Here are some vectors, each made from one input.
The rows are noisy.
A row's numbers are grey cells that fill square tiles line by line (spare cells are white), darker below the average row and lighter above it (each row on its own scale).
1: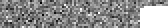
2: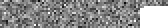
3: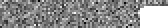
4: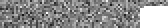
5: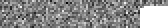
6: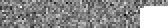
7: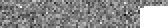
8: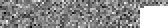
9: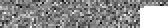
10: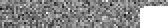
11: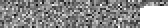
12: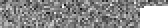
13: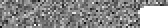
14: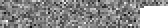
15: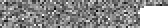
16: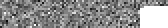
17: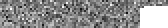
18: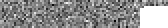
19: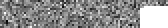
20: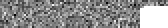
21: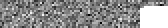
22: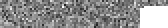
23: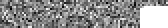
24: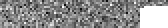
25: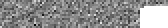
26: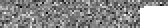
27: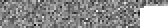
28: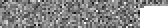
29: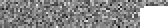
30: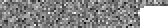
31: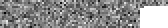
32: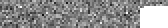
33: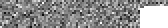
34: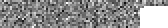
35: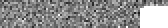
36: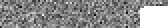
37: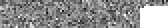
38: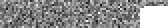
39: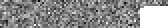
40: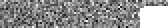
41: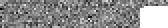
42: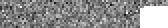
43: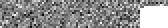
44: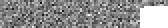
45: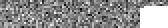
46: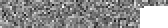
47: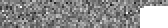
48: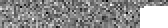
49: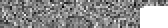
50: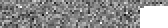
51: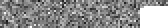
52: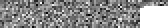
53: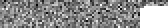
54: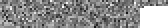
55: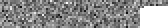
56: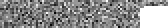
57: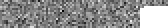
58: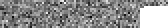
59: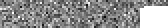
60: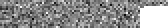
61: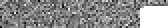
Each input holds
a point on a 6-point line.
